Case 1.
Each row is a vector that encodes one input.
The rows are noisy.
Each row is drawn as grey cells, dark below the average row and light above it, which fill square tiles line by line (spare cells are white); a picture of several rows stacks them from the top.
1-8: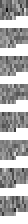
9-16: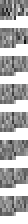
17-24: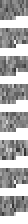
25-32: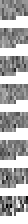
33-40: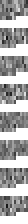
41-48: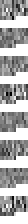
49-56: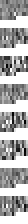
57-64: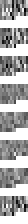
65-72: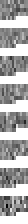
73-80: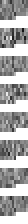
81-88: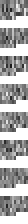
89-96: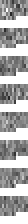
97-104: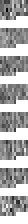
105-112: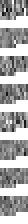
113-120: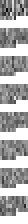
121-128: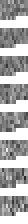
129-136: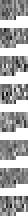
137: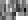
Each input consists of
a point on a 17-point line.
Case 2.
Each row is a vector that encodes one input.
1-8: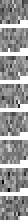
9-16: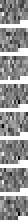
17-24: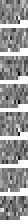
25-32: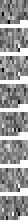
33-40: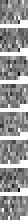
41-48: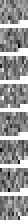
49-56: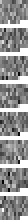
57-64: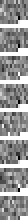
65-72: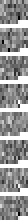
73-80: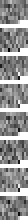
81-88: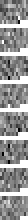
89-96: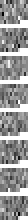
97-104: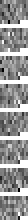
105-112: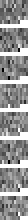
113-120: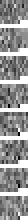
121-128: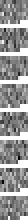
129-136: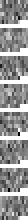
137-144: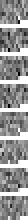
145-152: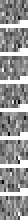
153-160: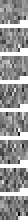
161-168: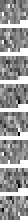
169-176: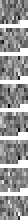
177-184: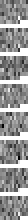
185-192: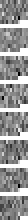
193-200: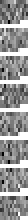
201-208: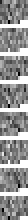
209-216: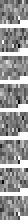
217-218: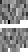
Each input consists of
four true/false values.
